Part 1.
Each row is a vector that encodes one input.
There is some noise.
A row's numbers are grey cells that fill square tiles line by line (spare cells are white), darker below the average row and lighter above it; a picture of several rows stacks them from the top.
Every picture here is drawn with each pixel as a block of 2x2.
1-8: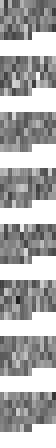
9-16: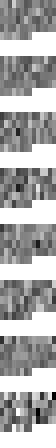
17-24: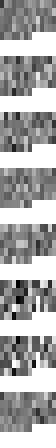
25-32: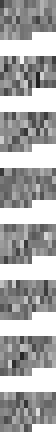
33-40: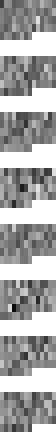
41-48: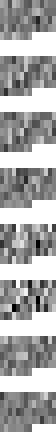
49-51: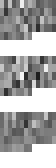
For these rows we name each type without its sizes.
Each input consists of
either a node of a tree, or three true/false values.
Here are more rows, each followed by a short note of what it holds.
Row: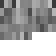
three true/false values
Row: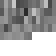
three true/false values
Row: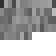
three true/false values
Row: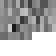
a node of a tree
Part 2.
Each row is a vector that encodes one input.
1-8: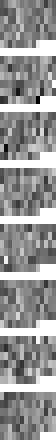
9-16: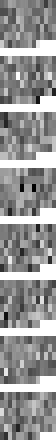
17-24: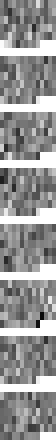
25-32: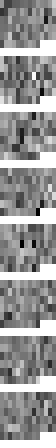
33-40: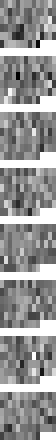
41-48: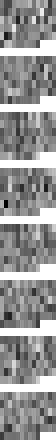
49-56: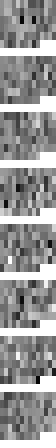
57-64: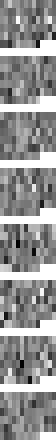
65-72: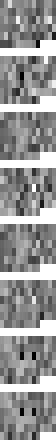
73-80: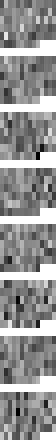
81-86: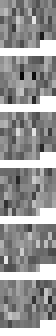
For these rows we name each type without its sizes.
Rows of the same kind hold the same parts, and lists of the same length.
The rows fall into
2 kinds.
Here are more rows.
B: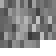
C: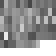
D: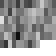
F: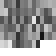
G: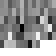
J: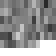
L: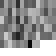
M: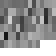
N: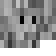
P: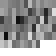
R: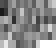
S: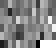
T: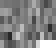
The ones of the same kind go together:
B, C, J, N, T
D, F, G, L, M, P, R, S

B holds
a label.
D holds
a label and a node of a tree.
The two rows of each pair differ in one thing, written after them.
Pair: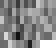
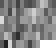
the node of the tree
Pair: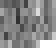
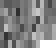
the node of the tree
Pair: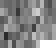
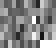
the label
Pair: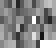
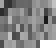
the label
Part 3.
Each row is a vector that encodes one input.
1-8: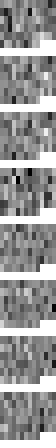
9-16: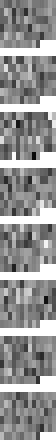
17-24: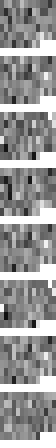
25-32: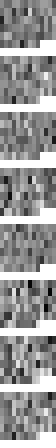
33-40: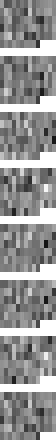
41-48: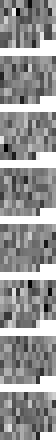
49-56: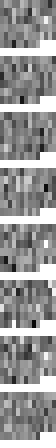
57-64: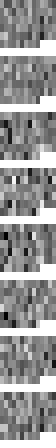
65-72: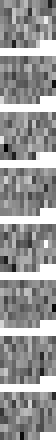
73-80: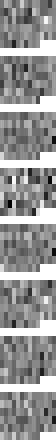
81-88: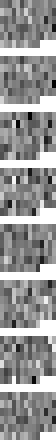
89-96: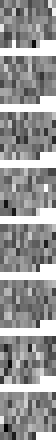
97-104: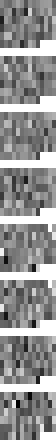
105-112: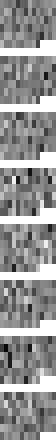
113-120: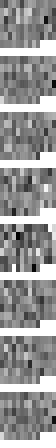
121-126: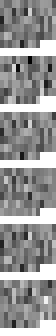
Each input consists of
either a point on a 9-point line, or a point on a 10-point line.
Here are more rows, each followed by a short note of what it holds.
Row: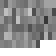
a point on a 9-point line
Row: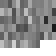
a point on a 9-point line
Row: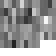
a point on a 10-point line
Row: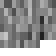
a point on a 9-point line
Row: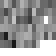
a point on a 10-point line
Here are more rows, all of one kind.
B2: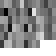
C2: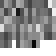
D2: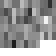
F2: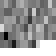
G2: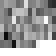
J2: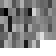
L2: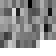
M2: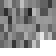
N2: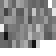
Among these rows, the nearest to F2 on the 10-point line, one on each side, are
G2 and N2.
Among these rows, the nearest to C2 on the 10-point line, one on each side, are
L2 and N2.
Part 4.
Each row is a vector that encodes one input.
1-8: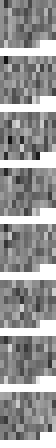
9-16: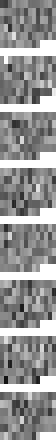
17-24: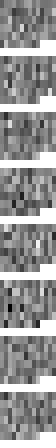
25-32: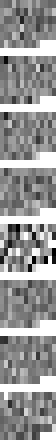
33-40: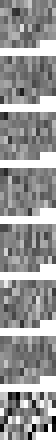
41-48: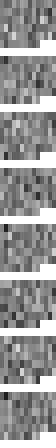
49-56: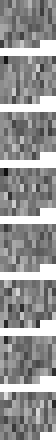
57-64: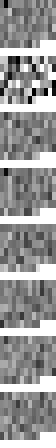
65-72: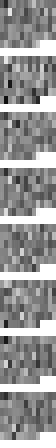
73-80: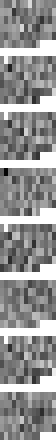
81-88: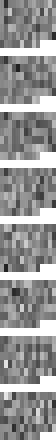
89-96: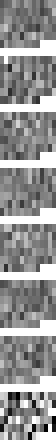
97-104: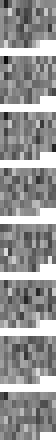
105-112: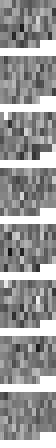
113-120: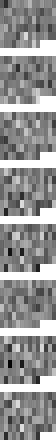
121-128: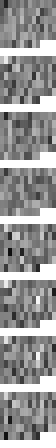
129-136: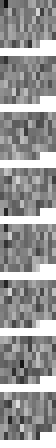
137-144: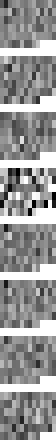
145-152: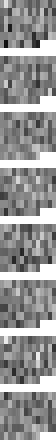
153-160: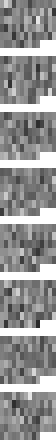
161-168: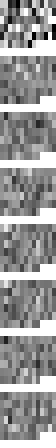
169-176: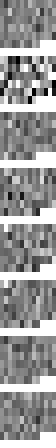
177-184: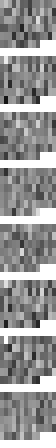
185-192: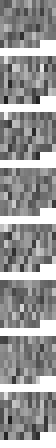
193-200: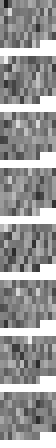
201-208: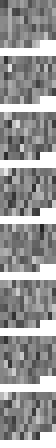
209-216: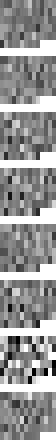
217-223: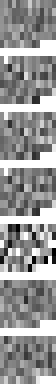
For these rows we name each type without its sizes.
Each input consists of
a list of points on a line.
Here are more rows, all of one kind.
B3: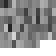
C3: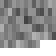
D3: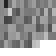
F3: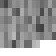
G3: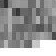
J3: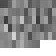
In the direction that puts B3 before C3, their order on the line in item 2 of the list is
B3, D3, F3, J3, C3, G3.
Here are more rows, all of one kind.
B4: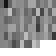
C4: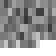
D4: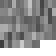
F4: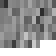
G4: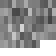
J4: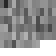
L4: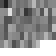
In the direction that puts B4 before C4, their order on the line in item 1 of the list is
J4, F4, B4, L4, C4, D4, G4.
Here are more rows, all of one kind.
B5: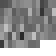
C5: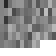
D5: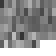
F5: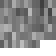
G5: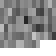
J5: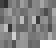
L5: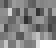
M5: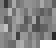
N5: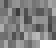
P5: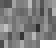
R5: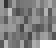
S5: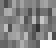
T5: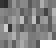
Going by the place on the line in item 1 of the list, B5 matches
D5, F5 and P5.
